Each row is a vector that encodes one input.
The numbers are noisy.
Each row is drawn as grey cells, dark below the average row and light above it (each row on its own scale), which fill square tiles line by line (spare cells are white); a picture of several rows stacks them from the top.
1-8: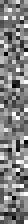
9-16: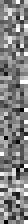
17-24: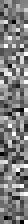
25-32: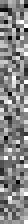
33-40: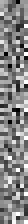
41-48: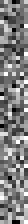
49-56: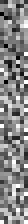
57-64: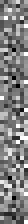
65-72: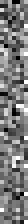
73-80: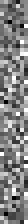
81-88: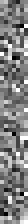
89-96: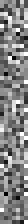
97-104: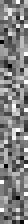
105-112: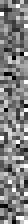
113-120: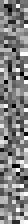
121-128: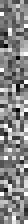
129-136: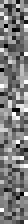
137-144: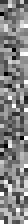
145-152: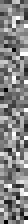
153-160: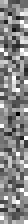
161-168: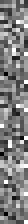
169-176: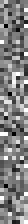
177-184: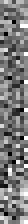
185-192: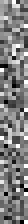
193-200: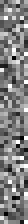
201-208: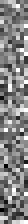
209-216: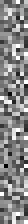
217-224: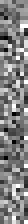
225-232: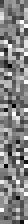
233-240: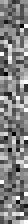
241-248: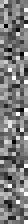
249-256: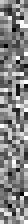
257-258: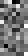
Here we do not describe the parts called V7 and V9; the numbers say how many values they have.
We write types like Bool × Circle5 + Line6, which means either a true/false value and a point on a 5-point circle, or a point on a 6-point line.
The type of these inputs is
(Bool × Bool × Bool + V7) × V9 + Circle6.
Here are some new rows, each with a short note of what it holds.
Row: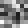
a value of V7 and a value of V9
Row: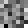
three true/false values and a value of V9
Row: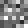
a point on a 6-point circle
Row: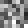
a point on a 6-point circle
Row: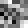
a value of V7 and a value of V9
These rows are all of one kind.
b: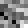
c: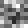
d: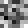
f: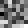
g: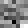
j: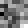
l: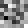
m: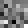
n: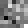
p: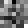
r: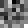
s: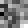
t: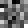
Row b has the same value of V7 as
m and n.
